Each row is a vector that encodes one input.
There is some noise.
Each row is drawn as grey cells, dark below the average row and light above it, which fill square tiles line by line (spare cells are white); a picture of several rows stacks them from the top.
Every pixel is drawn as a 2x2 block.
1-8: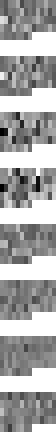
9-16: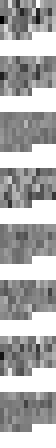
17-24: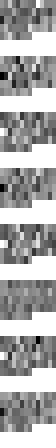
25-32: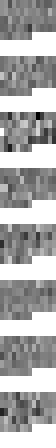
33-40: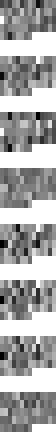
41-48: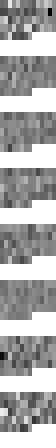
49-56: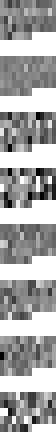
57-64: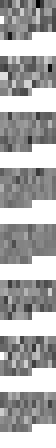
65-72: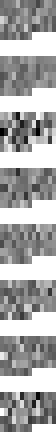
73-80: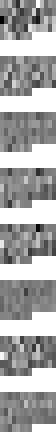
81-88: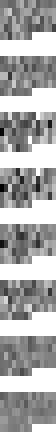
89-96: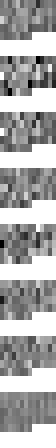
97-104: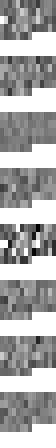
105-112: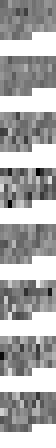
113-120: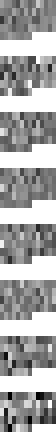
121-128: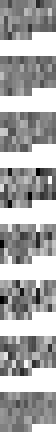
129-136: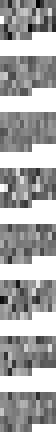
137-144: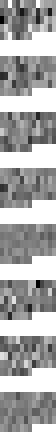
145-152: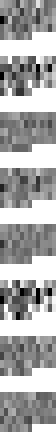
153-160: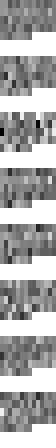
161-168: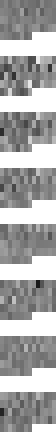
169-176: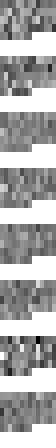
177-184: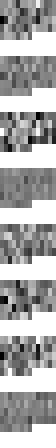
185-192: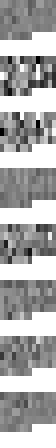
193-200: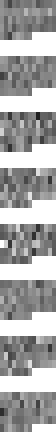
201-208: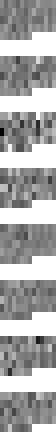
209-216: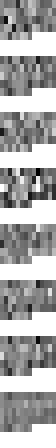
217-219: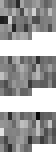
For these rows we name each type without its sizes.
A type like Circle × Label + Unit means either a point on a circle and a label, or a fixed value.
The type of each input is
List(Circle).
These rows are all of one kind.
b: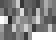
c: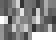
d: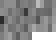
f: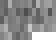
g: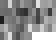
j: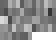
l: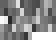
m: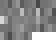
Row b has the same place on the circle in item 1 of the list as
c and l.
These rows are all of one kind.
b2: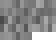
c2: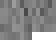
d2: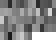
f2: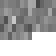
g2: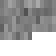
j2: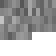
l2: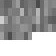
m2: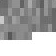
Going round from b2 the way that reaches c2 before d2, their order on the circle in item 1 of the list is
b2, c2, g2, f2, j2, m2, l2, d2.
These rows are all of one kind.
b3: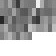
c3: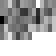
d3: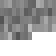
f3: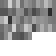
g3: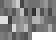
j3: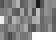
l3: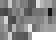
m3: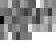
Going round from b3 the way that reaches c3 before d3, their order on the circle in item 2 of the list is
b3, c3, m3, d3, j3, l3, f3, g3.
